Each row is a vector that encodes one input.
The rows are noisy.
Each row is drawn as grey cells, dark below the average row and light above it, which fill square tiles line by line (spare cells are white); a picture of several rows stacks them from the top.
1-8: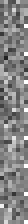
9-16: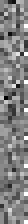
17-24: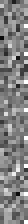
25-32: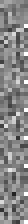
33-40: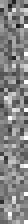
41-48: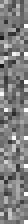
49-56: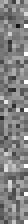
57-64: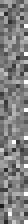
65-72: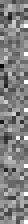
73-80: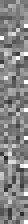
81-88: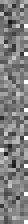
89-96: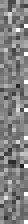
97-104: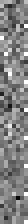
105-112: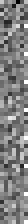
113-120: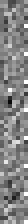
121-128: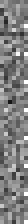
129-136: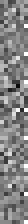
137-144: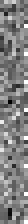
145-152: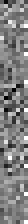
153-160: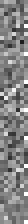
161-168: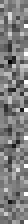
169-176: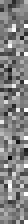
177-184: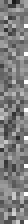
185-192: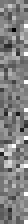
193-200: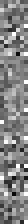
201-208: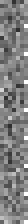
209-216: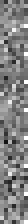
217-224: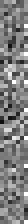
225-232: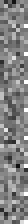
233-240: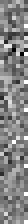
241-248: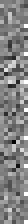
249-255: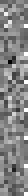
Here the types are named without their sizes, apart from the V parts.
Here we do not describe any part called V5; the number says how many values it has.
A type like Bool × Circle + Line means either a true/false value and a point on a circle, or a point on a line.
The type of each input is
Bool × Bool × Bool × Bool + Label + (Line + V5) × Tree.
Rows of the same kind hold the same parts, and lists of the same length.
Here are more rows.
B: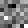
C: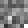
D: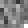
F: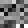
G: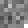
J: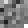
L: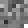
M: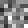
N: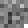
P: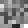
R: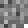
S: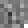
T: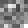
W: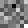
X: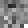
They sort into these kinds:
B, W, X
C
D, F, J, L, M, P
G, N, R, S, T

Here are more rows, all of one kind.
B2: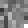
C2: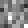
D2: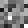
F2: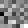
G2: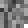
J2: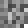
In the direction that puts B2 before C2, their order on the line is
F2, J2, B2, G2, D2, C2.
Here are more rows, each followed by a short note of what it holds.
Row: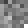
a node of a tree and a value of V5
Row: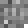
four true/false values
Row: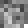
a node of a tree and a value of V5
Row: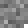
four true/false values
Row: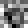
four true/false values
